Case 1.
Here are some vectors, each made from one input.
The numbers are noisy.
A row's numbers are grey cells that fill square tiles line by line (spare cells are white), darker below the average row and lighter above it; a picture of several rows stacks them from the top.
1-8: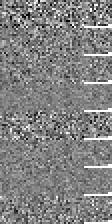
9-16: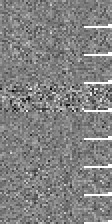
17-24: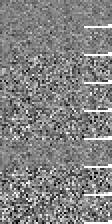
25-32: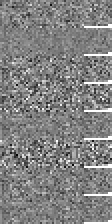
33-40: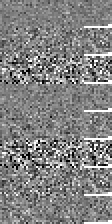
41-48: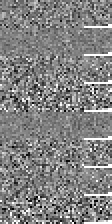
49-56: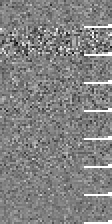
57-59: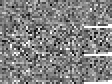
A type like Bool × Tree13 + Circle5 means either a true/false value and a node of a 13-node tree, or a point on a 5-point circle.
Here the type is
List2(Line4).
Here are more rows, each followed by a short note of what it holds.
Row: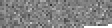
a list of one item
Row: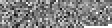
the empty list
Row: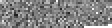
the empty list
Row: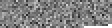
a list of two items
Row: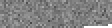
a list of two items
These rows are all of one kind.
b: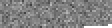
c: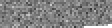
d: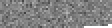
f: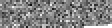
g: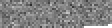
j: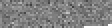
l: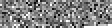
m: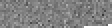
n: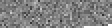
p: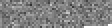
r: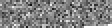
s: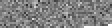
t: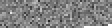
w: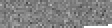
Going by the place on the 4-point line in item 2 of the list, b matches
d, l and t.
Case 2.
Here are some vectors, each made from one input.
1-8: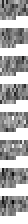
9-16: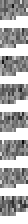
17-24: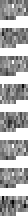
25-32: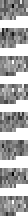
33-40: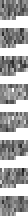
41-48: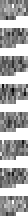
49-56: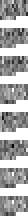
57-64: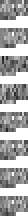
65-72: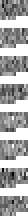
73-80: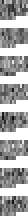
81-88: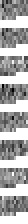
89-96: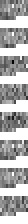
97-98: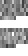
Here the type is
(Bool × Bool × Bool + Unit) × Line5.
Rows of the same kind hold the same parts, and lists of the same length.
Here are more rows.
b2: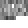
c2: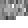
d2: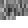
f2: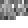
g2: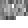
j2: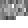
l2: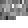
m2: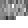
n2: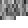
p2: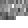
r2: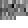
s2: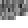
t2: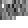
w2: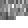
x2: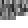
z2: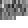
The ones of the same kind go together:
b2, c2, f2, g2, j2, l2, m2, p2, w2
d2, n2, r2, s2, t2, x2, z2

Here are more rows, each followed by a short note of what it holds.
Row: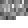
a point on a 5-point line
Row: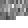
a point on a 5-point line
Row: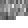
a point on a 5-point line
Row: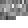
a point on a 5-point line
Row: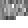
a point on a 5-point line
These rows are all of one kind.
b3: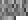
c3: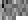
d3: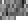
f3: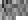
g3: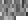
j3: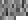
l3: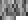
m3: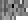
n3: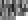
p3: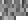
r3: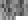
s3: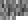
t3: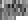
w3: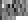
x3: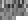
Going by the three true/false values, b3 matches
g3, j3, l3 and p3.
